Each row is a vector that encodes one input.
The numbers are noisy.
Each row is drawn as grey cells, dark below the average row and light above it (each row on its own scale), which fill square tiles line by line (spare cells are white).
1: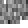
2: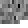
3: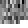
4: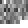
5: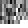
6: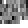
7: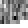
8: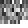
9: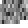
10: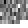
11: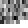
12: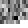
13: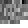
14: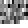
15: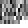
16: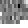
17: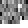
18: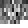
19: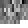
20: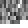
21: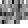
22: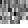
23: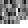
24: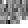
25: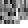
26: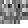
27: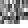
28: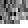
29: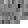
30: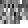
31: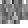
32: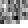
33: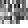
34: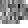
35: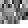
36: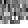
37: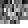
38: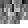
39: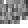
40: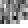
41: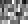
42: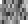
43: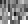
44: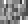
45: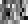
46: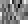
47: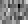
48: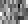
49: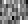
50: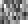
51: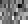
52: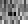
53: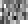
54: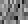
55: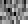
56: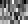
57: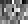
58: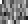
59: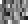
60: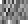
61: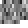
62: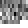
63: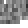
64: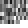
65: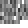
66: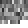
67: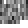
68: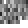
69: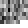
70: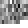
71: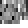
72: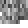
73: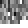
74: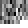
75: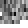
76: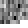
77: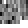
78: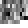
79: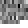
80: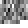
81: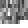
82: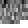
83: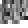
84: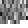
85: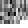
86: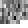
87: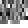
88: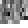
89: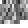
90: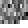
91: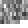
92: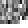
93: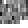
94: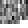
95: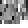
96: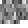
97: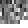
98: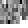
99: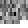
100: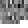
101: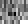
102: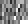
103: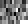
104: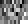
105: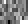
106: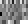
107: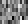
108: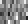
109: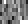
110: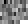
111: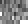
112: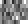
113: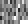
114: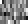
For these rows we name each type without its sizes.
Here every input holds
a node of each of two trees and five true/false values.
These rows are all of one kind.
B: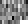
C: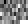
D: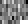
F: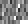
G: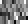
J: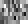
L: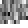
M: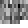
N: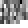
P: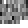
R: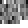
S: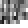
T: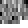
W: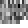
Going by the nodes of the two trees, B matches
D, P, R and T.
